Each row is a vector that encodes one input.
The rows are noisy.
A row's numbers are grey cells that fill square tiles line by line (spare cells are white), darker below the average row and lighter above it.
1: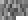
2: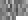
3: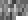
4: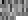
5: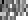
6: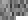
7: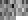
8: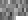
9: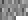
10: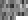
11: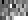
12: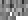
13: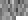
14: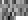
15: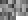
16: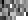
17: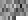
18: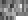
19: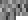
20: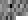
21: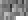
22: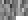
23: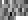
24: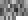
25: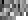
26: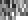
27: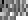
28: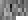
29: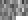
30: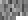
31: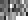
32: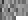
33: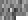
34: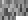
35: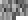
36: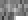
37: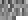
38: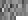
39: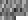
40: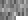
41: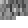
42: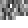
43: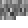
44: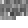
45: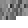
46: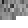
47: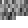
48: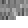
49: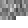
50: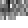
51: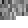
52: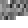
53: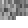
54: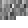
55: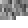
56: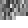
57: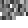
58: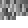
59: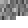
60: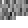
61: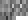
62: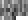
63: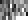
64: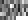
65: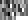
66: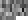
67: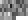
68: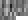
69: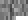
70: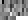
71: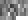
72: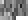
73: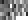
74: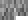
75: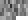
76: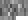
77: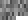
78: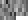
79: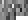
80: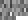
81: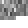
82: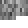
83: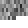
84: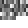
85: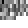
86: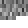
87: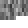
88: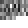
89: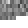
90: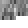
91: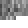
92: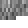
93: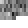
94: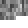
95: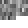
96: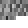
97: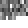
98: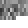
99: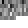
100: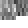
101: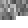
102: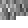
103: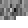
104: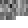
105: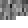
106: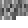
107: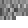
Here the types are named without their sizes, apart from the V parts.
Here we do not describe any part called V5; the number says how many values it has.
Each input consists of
a point on a line and two values of V5, together with either a point on a line, or four true/false values.
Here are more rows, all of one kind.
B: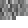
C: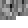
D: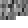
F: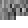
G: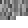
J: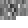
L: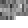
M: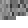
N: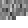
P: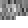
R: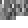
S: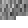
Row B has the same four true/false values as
J, M and R.
